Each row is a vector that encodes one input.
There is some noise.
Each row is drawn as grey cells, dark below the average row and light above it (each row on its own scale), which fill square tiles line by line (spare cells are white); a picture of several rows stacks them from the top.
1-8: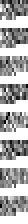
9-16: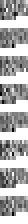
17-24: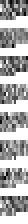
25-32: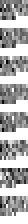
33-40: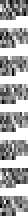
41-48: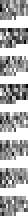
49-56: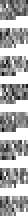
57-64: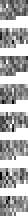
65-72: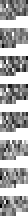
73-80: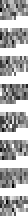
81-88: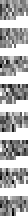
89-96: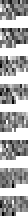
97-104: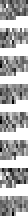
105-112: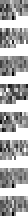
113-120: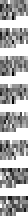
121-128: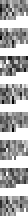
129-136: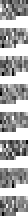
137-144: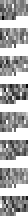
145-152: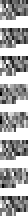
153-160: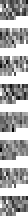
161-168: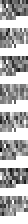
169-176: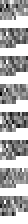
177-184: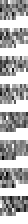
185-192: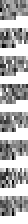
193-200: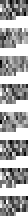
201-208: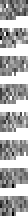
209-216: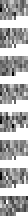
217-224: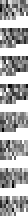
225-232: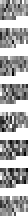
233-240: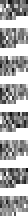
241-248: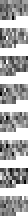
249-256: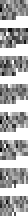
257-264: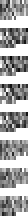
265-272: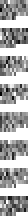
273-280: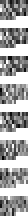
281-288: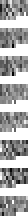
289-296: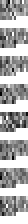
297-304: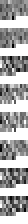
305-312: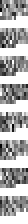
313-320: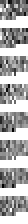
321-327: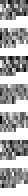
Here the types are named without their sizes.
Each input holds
either a point on each of two circles, or three true/false values.
